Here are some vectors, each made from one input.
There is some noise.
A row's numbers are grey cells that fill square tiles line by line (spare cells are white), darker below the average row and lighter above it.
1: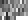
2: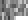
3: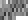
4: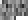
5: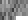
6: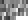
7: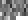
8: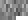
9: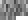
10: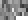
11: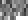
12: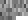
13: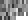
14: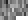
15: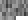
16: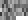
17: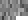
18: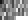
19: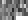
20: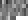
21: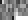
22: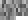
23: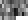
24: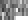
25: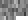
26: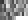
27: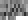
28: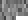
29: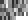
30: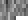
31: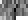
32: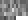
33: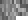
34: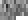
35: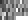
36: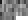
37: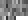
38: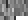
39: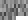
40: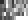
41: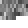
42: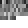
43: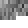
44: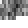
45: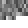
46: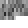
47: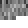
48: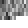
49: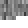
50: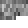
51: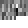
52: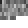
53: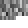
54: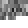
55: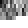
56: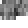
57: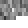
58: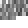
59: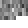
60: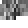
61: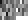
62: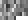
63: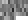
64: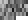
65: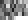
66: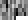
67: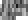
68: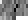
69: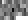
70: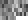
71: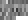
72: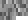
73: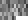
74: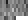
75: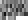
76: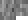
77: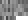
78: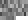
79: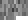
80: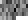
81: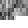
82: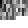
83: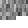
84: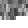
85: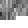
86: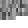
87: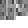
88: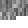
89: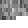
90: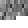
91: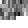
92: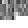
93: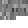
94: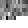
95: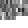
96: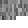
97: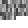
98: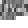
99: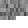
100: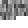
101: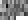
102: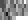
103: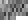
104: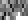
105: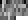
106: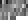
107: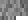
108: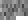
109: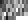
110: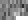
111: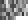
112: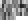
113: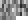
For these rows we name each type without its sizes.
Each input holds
either a label, or a point on a line, or four true/false values.
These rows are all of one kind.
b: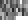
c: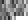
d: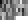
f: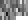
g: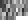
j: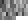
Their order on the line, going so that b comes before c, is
j, g, d, b, f, c.
